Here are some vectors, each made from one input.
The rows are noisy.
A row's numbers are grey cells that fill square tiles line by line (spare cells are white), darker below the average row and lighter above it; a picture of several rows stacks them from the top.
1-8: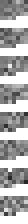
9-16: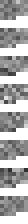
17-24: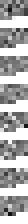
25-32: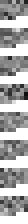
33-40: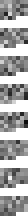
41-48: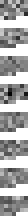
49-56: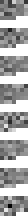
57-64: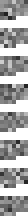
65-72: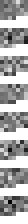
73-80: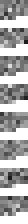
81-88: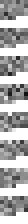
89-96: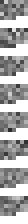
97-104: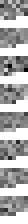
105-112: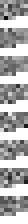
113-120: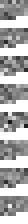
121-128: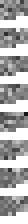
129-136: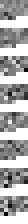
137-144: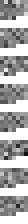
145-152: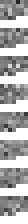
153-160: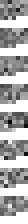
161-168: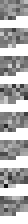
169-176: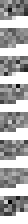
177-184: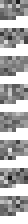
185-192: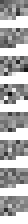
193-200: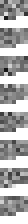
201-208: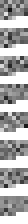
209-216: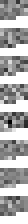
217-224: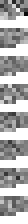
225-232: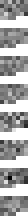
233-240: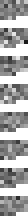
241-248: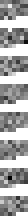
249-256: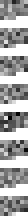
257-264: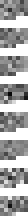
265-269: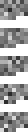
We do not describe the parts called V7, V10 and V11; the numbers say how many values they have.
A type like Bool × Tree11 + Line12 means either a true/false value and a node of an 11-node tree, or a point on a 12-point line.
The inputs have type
(Bool × V11 + V10) × V7 + List2(Line9).
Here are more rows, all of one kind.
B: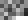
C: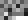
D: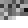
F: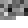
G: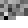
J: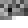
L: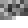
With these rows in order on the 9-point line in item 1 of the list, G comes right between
C and D.
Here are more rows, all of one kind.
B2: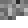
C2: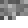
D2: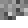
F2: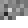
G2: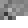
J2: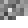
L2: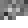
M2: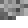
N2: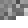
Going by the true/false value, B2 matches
J2 and N2.
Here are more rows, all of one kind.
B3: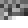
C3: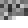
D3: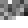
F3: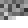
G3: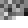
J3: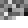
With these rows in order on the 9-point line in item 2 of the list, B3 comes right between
C3 and F3.
